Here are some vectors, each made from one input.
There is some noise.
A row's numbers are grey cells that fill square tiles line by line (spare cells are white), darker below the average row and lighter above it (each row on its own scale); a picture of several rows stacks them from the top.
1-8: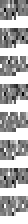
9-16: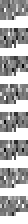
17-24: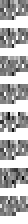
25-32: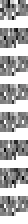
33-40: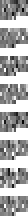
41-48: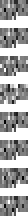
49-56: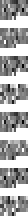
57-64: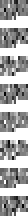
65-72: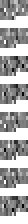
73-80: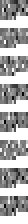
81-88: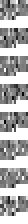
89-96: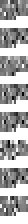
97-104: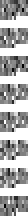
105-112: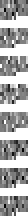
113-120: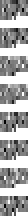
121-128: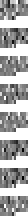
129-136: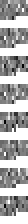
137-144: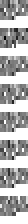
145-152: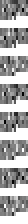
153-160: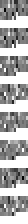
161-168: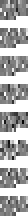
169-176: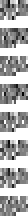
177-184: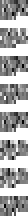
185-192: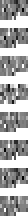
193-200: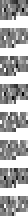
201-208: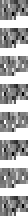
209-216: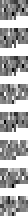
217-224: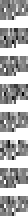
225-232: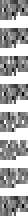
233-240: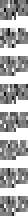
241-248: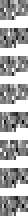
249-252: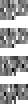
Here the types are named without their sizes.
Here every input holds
a point on a line.
